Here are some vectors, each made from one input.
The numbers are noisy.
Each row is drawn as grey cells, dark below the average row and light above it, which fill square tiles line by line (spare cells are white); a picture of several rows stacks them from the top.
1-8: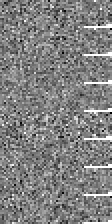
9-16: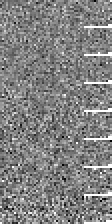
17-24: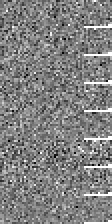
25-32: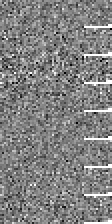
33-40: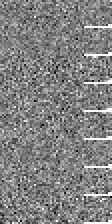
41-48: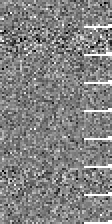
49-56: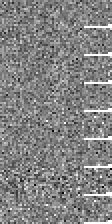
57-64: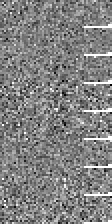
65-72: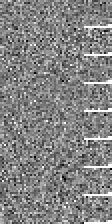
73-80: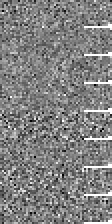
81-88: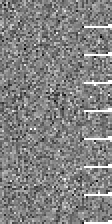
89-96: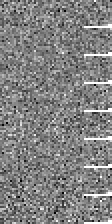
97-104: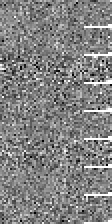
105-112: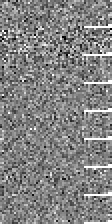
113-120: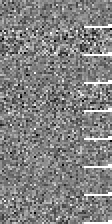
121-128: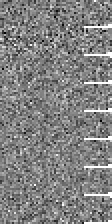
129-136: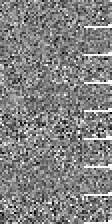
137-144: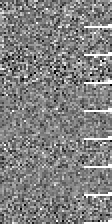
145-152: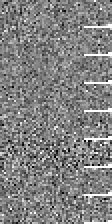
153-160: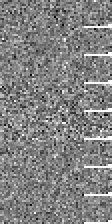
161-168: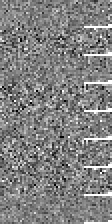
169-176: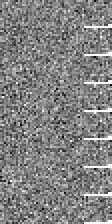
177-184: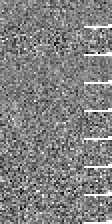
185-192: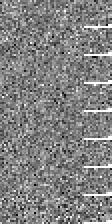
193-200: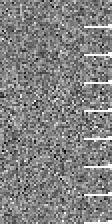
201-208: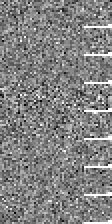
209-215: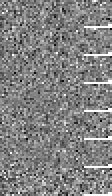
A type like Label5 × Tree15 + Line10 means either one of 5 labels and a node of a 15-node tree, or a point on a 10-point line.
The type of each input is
((Circle11 + Unit) × Tree10 + Tree11) × Line10 × Tree11.
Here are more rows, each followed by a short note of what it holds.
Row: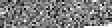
a point on a 10-point line and a node of each of two 11-node trees
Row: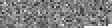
a point on a 10-point line, a node of a 10-node tree and a node of an 11-node tree
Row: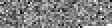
a point on a 10-point line and a node of each of two 11-node trees
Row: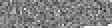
a point on a 10-point line, a node of a 10-node tree and a node of an 11-node tree
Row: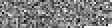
a point on a 10-point line, a node of a 10-node tree and a node of an 11-node tree
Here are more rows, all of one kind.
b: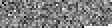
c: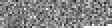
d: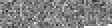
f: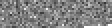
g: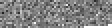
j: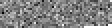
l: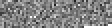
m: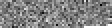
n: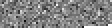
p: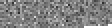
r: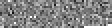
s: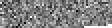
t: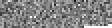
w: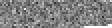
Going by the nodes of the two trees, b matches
l, n and t.
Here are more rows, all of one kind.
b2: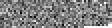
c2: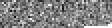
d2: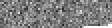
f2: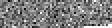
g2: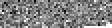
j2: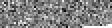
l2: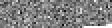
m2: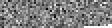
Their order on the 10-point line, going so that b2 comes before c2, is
m2, g2, j2, b2, l2, d2, f2, c2.
